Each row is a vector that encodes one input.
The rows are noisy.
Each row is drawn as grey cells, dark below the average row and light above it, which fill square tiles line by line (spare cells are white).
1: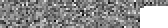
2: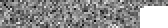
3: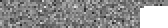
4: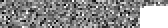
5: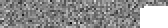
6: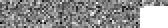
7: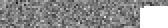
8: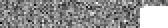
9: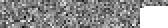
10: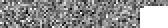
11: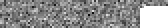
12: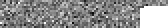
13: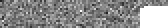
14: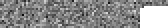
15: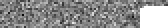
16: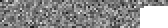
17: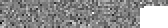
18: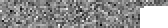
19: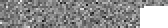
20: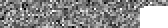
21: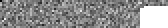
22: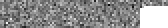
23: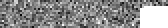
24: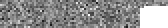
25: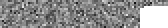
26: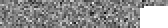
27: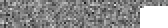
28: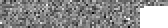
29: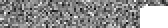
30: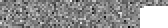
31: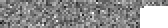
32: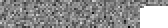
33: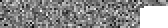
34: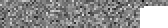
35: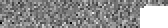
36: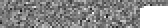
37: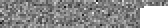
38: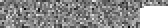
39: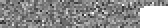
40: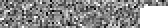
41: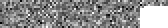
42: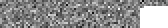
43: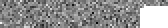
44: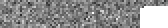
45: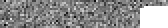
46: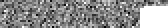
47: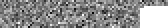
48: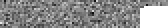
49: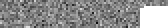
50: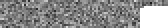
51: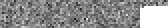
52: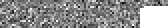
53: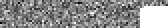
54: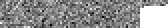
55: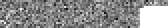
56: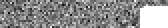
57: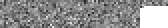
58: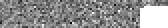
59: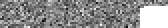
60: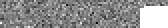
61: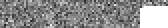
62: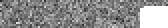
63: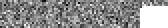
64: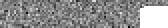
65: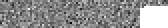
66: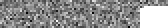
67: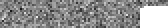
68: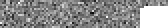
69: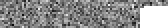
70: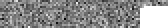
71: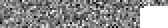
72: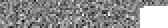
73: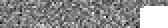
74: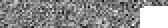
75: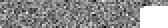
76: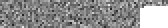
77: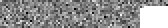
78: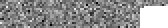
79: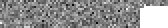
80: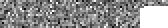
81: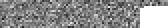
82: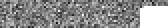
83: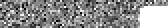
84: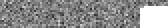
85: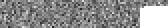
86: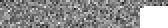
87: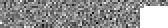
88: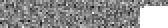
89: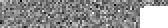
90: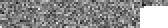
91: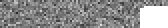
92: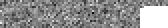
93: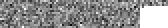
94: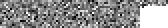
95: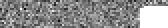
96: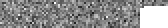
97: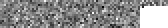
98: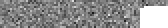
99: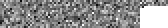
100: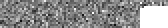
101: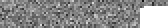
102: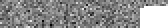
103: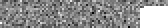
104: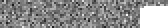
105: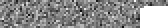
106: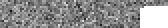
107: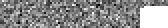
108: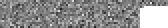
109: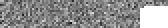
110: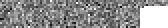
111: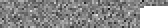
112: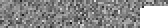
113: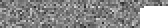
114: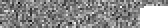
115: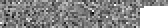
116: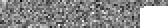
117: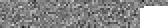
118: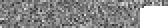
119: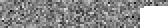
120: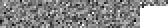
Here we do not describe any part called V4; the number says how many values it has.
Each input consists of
either two labels (each one of 5) and a true/false value, or a point on a 5-point line and a value of V4.
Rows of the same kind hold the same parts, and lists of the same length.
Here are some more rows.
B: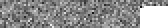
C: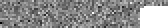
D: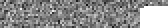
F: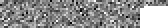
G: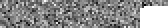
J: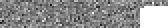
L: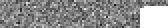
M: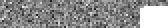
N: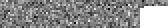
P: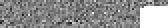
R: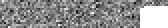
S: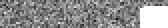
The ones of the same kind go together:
B, D, N, S
C, F, G, J, L, M, P, R

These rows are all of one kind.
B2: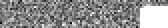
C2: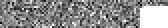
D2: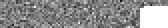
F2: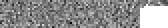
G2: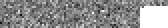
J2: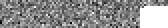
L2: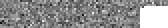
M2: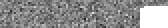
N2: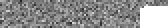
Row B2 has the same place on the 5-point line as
C2, D2 and M2.
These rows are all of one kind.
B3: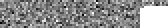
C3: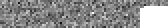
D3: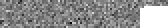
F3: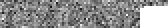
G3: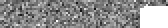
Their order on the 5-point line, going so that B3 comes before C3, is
G3, F3, D3, B3, C3.
